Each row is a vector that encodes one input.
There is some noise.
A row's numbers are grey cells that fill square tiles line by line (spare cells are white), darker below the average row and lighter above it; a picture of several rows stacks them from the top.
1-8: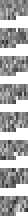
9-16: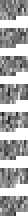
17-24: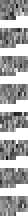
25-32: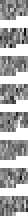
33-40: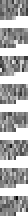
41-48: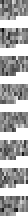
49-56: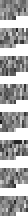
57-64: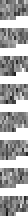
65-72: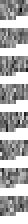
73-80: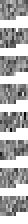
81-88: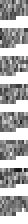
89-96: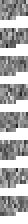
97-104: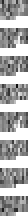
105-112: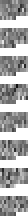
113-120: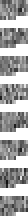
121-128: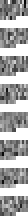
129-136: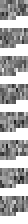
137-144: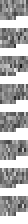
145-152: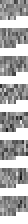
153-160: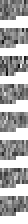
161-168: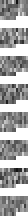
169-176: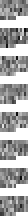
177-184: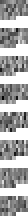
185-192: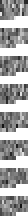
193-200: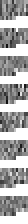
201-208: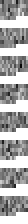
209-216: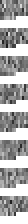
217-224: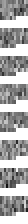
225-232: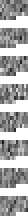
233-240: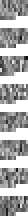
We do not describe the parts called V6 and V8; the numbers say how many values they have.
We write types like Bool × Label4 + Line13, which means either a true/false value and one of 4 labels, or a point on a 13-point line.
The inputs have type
(Line5 + V6) × (Tree10 + V8) + Tree9.
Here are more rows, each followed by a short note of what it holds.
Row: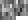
a point on a 5-point line and a value of V8
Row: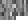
a value of V6 and a value of V8
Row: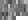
a point on a 5-point line and a value of V8
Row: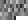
a point on a 5-point line and a node of a 10-node tree
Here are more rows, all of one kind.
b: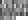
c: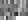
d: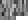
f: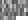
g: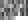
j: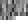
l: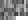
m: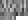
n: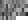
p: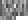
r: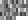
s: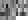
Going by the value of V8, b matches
c, j and p.
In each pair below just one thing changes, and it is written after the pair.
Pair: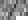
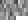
the value of V6
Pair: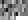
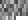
the value of V6
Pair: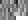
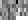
the value of V6
